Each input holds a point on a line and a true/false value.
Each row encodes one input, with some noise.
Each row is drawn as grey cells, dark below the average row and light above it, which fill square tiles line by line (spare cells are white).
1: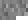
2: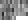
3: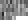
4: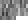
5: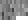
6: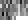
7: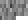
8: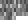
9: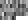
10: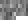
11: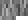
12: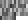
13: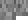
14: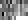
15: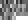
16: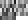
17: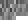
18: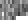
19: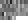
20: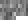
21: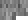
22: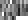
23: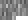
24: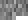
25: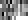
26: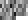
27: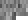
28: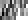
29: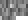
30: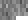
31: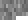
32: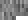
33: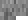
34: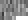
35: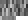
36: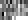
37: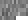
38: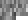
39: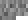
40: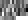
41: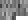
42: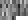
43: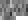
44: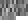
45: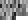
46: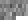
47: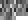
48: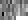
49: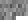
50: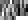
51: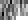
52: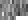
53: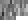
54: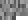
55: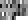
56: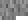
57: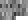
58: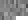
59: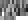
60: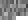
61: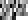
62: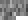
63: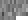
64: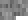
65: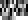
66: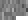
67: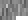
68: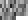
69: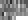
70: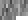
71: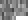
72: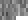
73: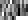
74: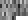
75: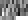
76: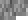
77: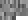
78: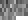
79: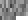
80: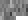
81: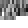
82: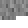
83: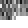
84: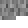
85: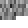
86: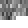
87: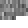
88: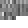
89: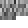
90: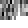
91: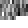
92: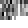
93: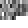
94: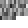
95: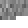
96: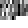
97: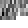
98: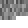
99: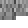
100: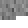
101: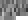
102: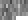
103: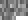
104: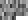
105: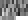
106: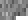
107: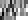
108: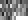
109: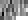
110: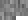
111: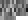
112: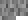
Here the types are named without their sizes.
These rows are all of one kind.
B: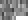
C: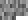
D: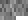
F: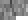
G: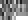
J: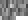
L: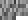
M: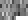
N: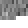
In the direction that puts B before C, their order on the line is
B, J, L, D, C, G, F, N, M.
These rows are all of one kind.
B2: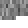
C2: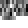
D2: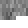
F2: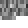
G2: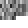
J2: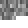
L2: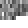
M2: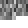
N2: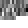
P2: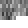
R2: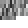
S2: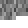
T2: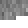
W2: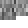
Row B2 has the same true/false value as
F2, J2, T2 and W2.
